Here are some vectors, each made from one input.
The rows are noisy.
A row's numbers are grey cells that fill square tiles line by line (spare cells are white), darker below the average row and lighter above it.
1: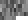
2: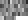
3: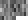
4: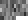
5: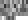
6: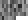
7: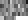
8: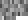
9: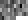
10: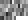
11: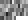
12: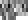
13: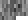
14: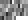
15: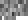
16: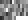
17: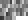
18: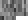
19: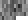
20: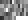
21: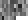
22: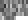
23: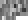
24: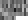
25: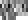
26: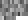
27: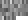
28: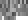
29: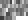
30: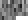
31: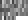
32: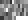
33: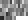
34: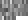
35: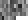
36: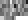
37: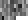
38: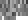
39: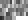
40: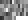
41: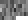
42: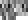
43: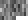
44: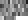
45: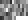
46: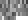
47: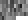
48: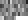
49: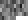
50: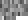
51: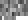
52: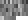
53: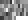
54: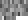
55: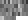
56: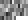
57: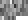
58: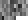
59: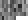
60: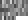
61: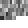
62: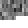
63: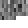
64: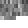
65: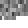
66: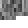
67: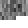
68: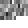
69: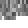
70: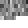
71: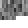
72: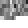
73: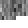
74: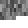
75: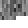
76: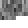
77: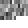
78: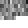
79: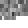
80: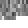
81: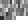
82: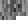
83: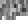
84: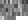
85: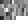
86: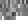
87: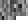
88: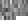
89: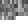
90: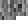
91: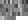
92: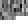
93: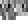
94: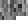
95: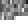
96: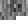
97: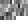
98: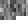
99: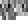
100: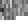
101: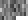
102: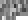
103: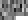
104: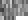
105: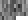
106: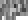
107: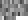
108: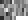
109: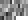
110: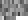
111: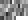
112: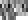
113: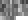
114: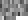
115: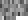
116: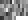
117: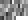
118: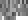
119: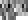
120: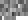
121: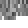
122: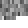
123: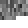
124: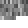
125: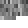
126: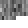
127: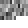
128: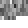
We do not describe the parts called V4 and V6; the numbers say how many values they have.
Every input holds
either a value of V4 and a value of V6, or a list of up to two points on a 5-point line.
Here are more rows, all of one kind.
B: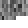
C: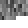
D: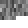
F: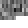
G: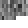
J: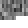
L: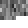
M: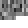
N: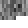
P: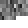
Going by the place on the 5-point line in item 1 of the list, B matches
G and N.
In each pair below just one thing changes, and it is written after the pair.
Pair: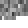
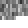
the value of V4
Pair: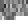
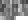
the value of V6
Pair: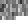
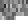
the value of V6
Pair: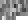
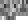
the value of V6
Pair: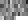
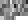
the value of V4
